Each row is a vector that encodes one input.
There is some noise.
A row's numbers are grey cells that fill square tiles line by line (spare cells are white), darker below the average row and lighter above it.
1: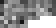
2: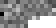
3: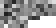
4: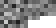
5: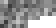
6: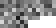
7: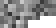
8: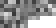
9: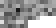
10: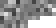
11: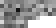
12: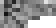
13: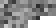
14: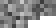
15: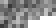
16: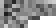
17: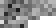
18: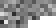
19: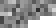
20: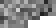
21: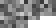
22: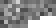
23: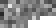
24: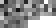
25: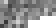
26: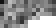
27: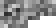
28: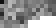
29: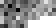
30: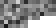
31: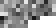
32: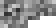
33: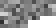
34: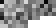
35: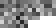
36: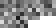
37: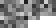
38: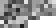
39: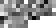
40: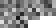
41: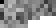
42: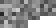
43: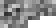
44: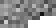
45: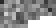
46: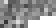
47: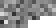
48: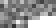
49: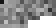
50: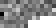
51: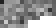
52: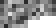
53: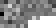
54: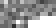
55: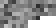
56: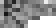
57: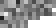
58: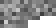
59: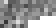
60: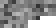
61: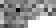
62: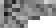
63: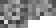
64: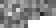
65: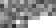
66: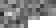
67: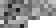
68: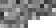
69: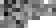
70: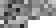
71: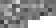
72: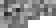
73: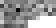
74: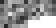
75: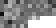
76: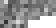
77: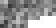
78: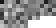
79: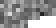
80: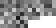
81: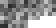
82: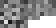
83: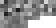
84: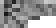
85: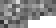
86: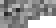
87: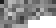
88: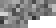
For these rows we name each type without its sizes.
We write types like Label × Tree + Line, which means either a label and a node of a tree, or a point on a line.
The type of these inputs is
Bool × Bool × Bool + List(Line).
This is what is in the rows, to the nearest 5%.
About 45% of them hold three true/false values. The rest are lists of points on a line.
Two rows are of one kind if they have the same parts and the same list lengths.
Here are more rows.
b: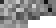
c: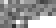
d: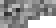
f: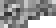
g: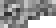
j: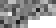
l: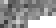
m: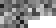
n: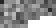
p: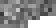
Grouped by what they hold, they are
b, n
c, d, f, g, l
j
m
p

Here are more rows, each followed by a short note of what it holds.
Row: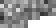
a list of three items
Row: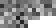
the empty list
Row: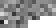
a list of one item
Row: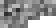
three true/false values
